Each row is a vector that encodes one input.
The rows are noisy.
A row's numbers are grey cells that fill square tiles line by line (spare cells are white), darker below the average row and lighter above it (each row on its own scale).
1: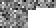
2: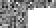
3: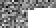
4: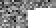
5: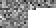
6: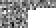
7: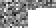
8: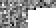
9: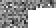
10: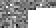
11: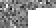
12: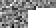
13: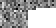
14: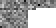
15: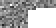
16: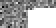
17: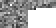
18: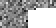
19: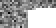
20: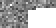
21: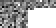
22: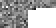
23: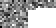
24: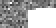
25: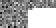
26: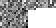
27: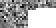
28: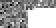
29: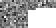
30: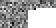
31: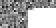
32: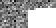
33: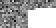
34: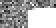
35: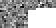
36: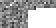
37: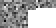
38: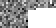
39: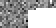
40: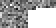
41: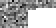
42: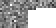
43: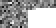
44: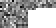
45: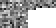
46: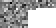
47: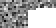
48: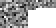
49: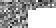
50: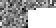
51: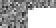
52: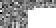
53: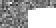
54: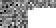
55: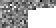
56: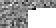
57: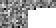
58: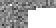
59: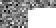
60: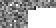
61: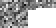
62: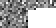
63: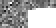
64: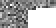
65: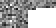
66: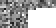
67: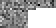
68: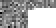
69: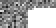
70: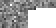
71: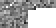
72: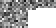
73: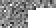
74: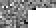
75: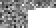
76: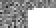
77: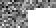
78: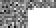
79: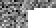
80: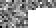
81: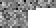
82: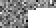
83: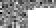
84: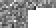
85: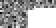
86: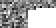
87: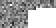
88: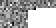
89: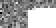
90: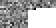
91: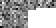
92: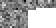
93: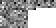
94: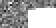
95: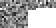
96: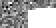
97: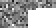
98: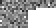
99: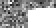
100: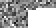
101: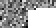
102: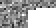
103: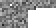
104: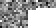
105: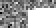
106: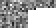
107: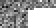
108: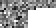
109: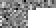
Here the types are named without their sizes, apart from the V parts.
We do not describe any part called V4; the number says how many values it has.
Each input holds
either a true/false value and a value of V4, or a list of points on a line.
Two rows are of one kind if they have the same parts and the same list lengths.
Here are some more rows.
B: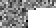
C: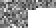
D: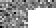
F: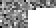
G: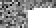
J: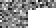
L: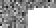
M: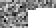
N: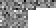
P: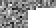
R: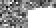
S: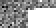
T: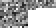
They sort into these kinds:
B
C, D, J, M, T
F, N, P
G, L, R, S

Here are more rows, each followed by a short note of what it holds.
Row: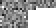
a list of two items
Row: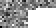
a list of one item
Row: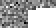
a list of two items
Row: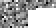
a list of one item
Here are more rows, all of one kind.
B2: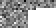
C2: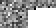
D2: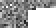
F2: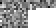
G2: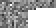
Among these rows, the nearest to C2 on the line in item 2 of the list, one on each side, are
B2 and G2.
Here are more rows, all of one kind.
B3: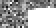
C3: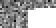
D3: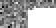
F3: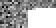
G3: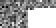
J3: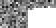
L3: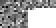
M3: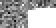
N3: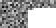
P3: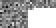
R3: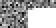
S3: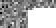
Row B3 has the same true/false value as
F3 and M3.
